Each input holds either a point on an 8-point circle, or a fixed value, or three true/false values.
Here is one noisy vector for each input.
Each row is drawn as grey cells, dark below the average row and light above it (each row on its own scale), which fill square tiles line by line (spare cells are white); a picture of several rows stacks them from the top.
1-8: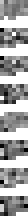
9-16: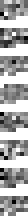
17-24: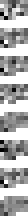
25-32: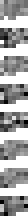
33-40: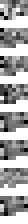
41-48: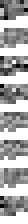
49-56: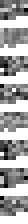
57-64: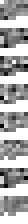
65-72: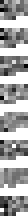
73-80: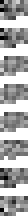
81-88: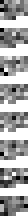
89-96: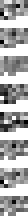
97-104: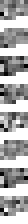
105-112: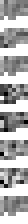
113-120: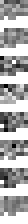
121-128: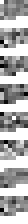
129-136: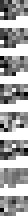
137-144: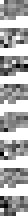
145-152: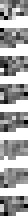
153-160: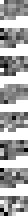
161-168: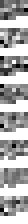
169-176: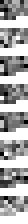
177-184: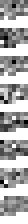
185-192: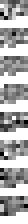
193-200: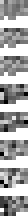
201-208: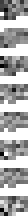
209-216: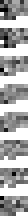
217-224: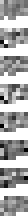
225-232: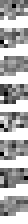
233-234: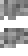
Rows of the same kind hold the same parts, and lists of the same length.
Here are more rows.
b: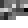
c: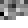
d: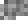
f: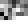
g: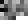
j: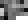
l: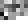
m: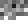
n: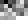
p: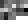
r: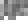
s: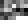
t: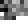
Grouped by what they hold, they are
b, g, j, p, s, t
c, d, f, l, m, r
n

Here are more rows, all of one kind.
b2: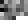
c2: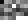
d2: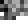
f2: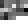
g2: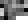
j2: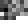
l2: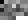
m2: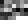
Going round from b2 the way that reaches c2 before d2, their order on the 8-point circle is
b2, l2, c2, m2, f2, g2, j2, d2.
